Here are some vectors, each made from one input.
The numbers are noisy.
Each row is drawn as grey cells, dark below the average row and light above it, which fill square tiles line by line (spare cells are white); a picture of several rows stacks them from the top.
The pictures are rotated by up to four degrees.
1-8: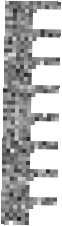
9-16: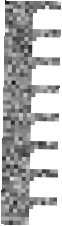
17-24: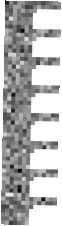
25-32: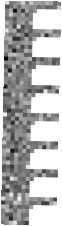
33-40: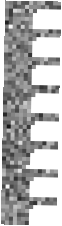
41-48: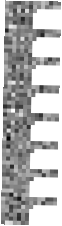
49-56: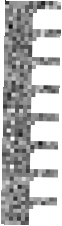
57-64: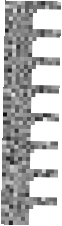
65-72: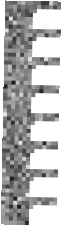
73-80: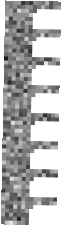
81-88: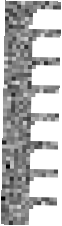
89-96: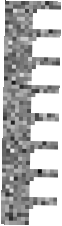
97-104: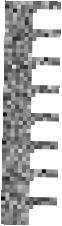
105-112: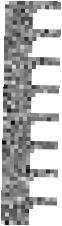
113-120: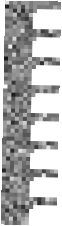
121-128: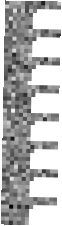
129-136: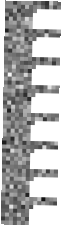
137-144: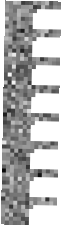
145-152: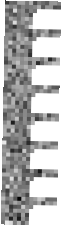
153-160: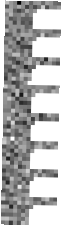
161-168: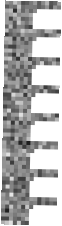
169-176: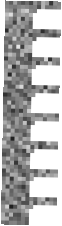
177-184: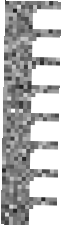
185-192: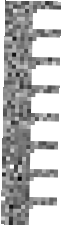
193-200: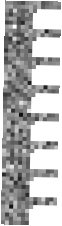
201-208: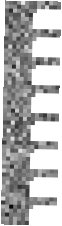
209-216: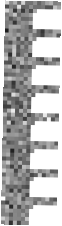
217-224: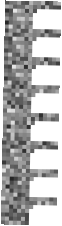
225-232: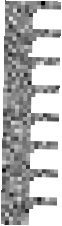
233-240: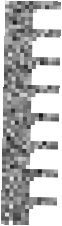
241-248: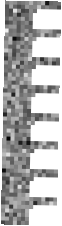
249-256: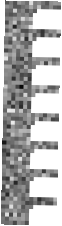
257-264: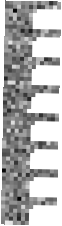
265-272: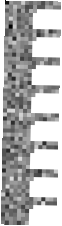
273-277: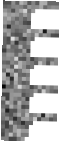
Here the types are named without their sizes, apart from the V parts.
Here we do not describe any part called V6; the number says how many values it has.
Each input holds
a point on a circle, together with either a point on a circle, or a value of V6.
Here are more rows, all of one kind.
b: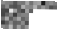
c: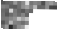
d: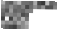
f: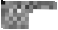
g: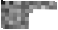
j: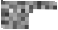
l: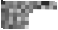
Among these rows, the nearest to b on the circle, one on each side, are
d and j.
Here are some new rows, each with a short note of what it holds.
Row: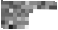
a point on a circle and a value of V6
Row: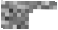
a point on each of two circles
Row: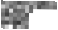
a point on a circle and a value of V6
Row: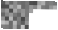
a point on each of two circles
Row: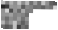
a point on each of two circles
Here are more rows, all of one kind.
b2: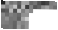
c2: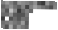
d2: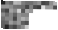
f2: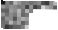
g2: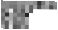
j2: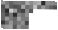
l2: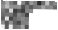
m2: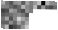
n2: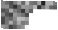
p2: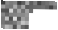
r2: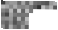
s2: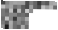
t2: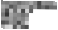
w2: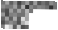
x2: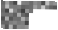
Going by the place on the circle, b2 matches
d2, f2, r2 and s2.
